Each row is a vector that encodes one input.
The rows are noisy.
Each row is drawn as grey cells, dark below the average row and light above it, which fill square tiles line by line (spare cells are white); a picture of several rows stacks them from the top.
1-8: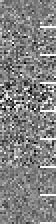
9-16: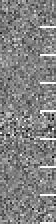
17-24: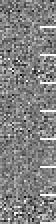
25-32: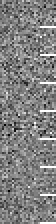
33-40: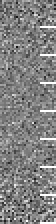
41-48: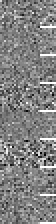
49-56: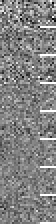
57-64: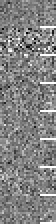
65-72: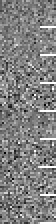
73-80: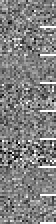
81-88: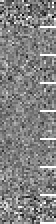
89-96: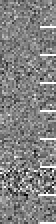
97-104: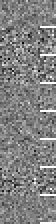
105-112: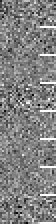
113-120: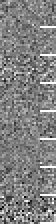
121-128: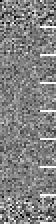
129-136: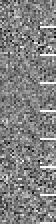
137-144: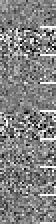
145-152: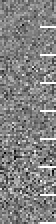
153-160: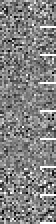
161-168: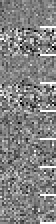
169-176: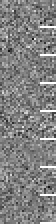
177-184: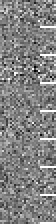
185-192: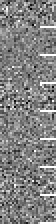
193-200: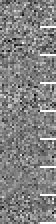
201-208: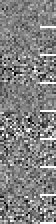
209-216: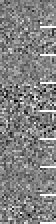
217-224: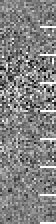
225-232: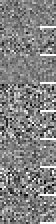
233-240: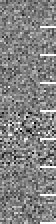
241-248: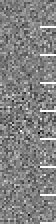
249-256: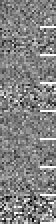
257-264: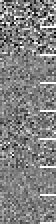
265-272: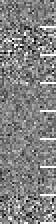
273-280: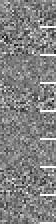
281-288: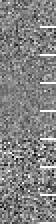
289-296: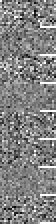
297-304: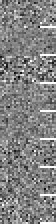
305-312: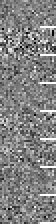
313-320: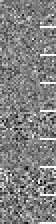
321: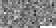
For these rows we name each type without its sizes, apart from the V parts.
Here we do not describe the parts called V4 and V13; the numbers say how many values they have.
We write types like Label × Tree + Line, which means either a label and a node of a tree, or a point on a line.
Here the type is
(Label × V4 + Unit) × (Line + V13).
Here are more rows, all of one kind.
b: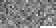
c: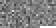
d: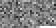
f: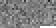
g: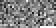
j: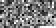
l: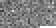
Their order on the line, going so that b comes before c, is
f, g, j, b, c, l, d.
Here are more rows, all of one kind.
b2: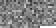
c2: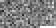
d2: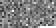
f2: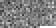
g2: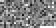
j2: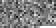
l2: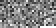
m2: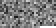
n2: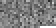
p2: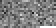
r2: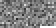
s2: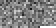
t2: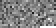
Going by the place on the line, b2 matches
d2, g2 and p2.
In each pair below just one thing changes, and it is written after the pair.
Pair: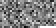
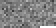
the label
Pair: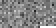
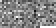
the value of V4
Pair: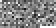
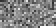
the value of V13
